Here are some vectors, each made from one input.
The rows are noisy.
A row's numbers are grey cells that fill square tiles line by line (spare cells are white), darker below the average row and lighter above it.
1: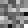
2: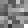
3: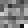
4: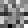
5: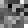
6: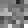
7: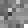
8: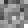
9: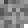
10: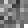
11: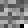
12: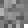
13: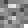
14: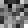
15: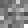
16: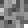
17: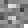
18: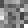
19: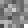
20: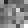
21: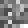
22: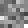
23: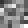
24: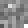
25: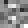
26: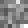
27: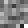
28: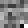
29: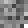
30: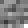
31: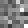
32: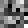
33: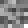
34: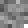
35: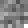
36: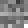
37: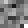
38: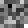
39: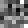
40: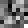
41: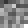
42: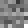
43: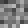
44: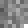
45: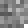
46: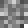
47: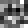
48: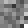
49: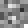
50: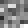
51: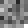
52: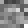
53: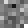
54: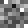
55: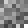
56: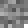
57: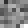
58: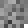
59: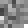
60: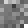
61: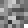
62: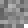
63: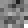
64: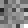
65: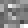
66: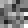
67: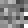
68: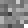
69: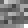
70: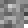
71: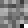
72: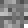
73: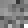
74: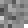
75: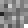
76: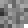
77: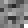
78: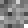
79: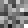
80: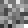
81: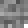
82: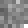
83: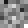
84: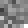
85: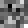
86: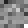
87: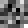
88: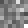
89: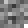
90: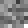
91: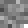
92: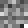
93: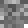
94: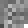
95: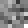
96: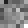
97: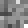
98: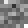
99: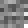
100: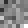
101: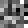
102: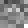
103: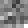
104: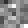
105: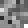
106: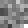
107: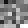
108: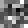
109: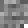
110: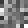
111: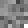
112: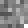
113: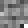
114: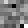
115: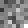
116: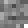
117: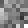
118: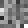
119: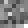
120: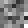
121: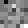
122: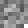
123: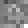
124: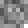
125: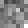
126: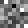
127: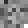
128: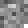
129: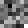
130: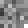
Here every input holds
a point on a 4-point line, together with a list of up to two points on an 8-point line.
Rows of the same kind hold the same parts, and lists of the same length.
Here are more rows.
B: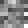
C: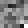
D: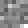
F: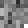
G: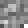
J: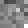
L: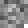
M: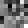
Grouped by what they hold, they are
B, C, F
D, G, J, L
M

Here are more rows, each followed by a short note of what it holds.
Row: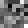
a point on a 4-point line, together with the empty list
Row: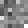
a point on a 4-point line, together with a list of two items
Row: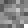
a point on a 4-point line, together with a list of two items
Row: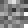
a point on a 4-point line, together with a list of one item
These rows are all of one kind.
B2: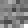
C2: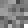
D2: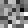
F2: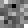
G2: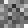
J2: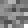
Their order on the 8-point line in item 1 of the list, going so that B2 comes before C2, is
B2, F2, J2, C2, D2, G2.
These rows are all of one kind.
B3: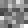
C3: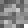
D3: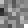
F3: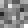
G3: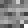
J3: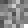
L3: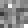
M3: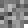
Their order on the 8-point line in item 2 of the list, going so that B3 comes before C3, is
B3, D3, G3, J3, L3, F3, C3, M3.
